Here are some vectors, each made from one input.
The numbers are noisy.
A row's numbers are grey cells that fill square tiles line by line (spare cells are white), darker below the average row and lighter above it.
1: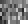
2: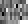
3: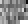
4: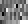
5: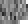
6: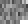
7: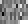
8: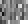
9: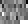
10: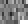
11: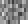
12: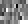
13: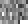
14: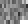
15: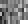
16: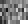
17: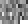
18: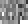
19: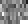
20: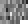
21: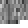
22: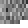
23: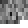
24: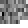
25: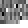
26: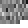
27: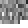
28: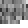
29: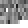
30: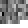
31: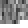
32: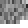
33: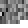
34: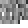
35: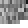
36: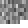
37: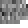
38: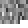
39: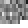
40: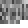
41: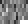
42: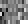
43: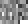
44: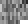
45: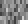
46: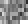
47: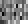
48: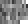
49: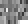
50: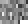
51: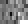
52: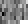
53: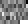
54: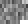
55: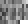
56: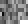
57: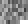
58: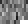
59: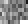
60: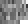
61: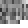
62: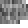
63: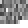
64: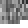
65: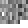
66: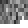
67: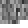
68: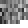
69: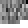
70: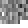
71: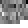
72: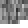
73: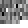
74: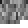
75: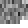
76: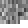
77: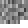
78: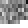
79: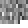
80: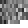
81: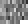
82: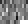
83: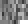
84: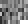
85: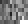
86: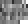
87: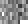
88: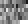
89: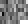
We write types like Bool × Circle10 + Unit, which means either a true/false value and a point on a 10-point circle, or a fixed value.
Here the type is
(Line5 + Line6) × Line6.
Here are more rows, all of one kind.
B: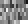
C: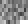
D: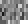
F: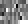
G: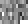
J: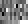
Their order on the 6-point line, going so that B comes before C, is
G, B, C, F, J, D.
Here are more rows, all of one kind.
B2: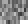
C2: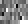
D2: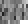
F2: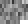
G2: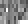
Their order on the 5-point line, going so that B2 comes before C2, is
F2, B2, D2, G2, C2.
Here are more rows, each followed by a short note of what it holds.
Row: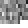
a point on a 5-point line and a point on a 6-point line
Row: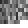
a point on each of two 6-point lines
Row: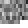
a point on a 5-point line and a point on a 6-point line
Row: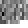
a point on a 5-point line and a point on a 6-point line
